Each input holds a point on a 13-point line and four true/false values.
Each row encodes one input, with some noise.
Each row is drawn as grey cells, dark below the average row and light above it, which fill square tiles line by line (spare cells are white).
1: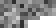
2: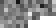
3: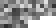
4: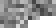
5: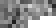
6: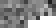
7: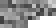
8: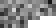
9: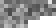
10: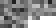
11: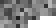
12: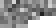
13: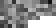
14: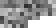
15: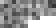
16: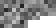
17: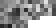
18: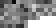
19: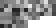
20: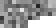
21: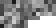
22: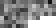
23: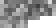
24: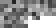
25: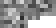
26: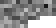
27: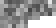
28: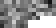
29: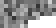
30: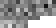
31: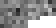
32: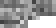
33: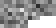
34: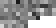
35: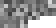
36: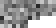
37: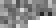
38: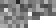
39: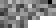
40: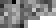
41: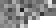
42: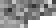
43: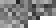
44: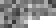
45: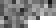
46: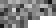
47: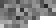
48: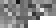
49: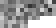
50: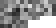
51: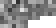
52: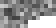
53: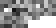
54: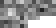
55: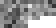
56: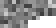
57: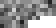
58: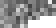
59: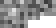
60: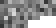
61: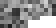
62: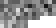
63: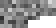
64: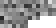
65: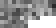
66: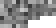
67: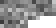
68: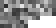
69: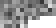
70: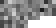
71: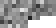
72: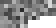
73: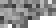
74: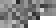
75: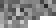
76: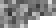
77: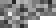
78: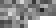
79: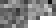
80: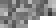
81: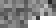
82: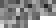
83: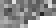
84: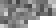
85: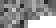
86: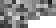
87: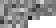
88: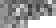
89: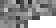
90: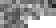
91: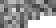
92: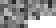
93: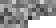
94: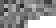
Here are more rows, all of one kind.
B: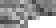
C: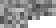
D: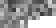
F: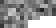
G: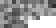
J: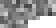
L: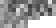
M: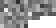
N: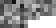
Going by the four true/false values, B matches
D, M and N.
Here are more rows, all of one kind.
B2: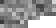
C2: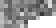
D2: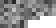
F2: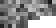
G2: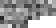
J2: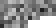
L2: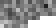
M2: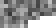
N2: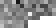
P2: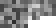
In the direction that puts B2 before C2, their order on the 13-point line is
P2, D2, F2, J2, B2, G2, M2, C2, L2, N2.
